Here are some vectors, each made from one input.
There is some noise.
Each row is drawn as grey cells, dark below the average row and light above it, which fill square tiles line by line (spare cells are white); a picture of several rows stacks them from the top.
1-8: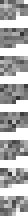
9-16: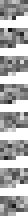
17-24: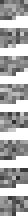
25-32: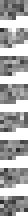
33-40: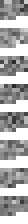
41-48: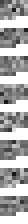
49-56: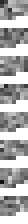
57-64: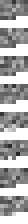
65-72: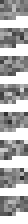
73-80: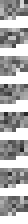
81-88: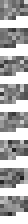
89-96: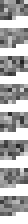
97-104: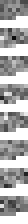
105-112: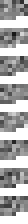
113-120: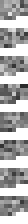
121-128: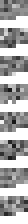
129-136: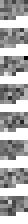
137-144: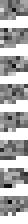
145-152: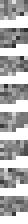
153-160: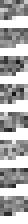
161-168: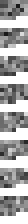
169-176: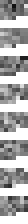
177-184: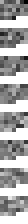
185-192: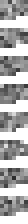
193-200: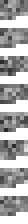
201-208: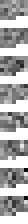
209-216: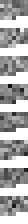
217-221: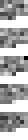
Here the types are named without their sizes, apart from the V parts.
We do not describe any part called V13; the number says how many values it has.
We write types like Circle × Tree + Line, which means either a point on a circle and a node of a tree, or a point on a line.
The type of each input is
Label × V13 + Tree.
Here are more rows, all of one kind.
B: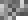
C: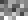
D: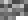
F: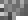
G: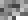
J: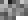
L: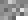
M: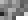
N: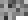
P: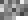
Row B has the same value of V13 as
F and P.
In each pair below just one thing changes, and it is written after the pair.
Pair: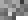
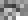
the label
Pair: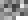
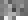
the label
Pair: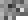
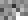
the label
